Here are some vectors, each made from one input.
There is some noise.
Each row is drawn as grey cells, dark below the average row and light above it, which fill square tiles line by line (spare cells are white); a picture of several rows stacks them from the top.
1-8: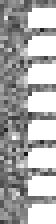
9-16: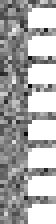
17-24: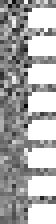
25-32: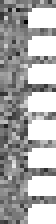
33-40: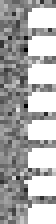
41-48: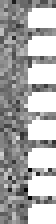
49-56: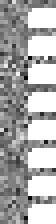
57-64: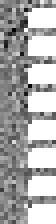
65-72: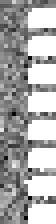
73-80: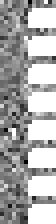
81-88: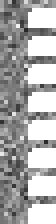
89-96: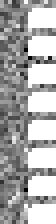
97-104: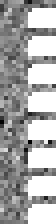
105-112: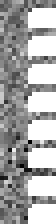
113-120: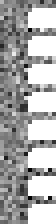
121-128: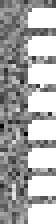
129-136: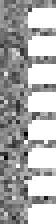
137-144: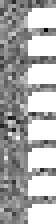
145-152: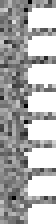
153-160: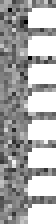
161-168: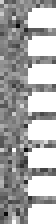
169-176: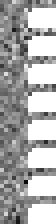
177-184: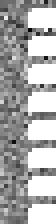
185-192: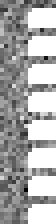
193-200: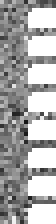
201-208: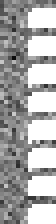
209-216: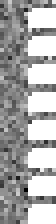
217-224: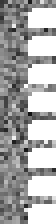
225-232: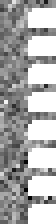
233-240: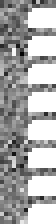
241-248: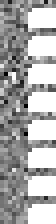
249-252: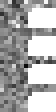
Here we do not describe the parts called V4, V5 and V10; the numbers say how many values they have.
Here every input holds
a node of each of two 9-node trees, together with either three true/false values, a value of V4 and a value of V10, or a value of V5.
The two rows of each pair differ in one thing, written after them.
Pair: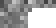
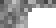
the value of V10
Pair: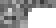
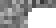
one of the three true/false values
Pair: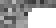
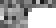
the value of V4
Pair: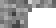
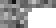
the node of one of the two trees
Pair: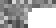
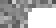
the value of V10
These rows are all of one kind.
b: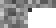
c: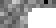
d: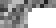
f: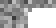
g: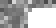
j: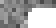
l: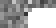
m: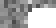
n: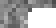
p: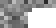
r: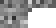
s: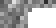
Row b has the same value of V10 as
g, j, n and s.
